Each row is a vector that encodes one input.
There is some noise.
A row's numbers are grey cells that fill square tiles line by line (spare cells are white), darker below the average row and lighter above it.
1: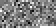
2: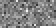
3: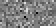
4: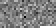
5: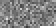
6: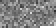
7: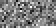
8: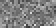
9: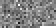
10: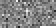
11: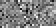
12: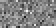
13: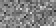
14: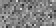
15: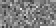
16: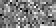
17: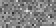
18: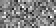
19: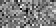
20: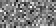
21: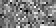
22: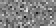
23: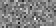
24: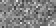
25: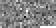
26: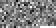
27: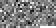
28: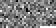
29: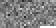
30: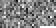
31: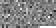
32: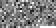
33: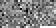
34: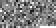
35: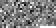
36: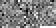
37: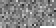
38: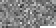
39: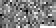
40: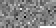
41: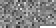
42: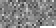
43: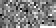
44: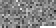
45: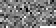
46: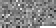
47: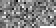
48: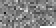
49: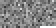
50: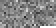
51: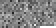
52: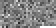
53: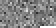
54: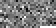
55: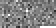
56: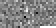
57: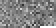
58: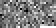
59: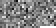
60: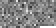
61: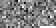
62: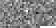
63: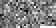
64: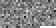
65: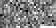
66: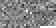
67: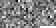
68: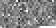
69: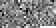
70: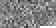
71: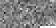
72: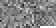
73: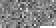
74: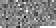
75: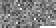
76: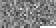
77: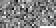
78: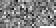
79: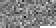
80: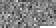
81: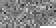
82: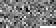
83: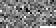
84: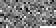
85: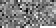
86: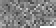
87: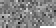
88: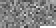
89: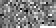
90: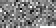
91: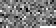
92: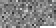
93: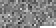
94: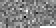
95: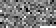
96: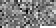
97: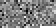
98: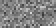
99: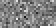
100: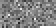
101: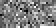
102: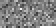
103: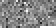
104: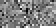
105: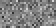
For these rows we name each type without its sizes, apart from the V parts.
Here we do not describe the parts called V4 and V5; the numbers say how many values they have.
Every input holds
either a point on a circle, a point on each of two lines, a true/false value and a value of V4, or a value of V5.
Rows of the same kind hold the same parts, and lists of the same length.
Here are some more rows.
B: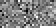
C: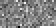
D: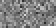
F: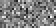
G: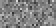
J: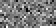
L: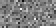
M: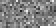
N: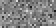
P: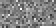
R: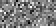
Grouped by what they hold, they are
B, F, J, R
C, D, G, L, M, N, P

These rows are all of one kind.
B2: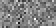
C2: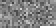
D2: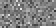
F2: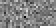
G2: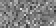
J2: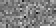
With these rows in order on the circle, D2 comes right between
B2 and J2.
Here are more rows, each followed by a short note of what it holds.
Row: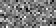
a value of V5
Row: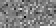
a point on a circle, a point on each of two lines, a true/false value and a value of V4
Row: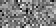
a value of V5
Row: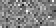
a point on a circle, a point on each of two lines, a true/false value and a value of V4
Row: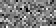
a value of V5
